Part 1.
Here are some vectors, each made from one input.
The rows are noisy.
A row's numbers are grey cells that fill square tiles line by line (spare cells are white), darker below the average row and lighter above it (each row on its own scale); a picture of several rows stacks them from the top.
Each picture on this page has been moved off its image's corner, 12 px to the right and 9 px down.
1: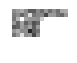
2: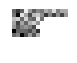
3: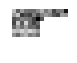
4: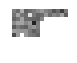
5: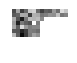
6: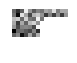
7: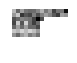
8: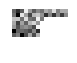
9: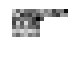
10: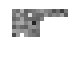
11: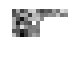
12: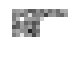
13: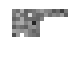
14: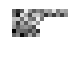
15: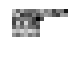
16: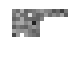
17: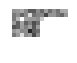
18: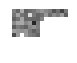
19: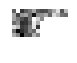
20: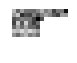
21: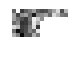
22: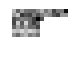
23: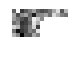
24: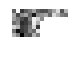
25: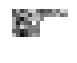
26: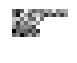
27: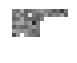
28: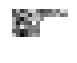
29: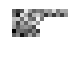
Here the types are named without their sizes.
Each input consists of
a point on a line.
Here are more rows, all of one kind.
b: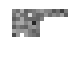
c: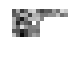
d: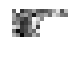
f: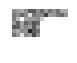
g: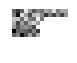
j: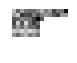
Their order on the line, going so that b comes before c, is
j, b, f, g, c, d.
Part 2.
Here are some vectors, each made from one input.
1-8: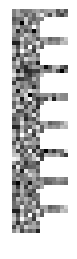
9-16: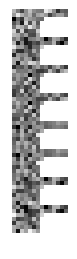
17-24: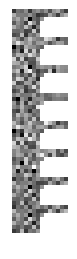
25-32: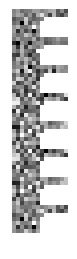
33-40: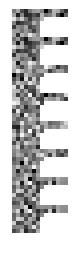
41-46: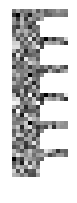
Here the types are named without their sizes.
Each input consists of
a node of a tree.
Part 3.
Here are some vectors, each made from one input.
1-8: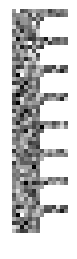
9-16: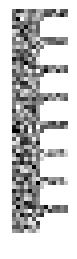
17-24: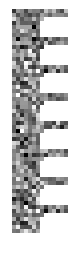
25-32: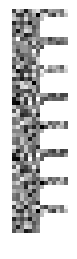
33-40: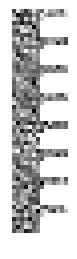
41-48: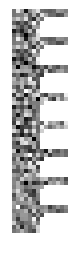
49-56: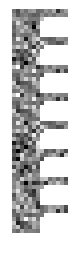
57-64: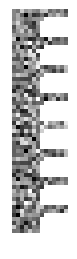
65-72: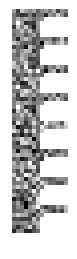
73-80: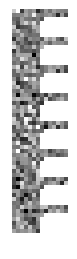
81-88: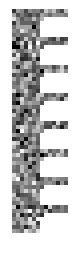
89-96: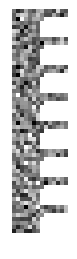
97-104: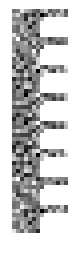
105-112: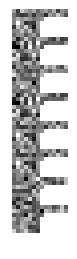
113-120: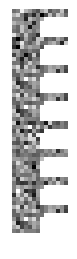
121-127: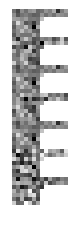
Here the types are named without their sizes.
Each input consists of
a point on a line.
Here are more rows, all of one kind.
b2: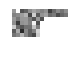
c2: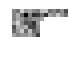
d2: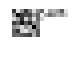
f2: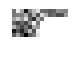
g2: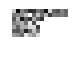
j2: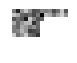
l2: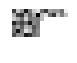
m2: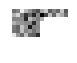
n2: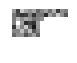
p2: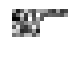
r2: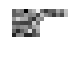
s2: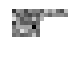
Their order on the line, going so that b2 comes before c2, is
p2, b2, f2, r2, l2, d2, s2, n2, c2, m2, j2, g2.
